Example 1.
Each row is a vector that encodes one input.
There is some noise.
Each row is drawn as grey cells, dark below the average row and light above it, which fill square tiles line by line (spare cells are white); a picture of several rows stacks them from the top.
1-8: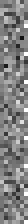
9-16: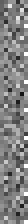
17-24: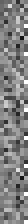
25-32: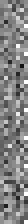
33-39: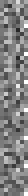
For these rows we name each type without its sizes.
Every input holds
a point on each of two lines and a true/false value.
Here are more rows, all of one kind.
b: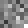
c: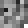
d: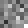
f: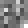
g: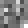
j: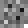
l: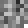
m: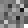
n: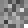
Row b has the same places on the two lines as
d, f and g.
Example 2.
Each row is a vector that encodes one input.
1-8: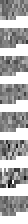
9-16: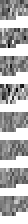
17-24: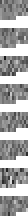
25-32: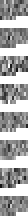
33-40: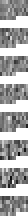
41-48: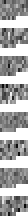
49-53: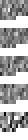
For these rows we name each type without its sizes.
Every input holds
a point on a line and a true/false value.
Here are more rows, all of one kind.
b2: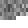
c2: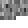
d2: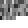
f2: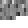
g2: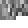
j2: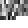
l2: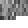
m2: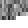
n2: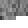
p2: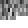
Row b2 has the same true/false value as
m2 and p2.
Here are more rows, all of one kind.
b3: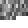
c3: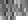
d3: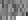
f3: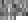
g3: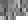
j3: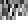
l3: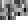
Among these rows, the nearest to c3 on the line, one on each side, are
f3 and g3.
